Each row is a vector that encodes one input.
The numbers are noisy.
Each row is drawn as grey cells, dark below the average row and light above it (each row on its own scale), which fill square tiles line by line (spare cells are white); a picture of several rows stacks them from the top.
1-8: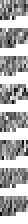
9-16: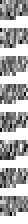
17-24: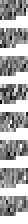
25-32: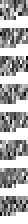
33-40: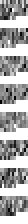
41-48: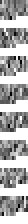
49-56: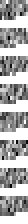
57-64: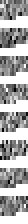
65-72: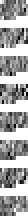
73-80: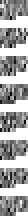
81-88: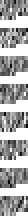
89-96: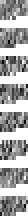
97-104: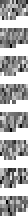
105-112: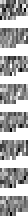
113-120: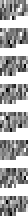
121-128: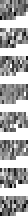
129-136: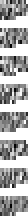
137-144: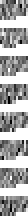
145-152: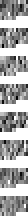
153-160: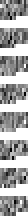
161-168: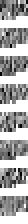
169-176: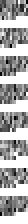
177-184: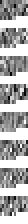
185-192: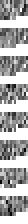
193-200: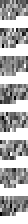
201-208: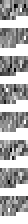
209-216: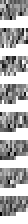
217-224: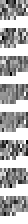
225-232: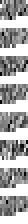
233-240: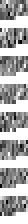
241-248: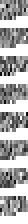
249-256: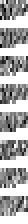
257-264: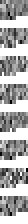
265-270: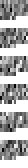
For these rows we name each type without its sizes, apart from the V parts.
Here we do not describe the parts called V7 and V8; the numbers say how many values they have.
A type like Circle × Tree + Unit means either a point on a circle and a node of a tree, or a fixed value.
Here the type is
Line × (Line + V8) + V7.
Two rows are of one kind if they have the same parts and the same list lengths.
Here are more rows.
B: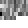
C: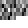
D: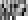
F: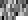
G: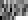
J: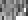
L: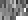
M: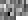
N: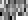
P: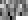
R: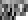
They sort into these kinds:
B, D, M
C, G, N, P, R
F, J, L

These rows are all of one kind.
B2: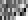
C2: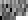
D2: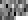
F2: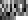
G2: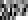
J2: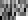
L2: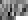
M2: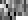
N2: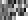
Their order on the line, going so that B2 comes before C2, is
F2, N2, G2, B2, L2, D2, J2, C2, M2.
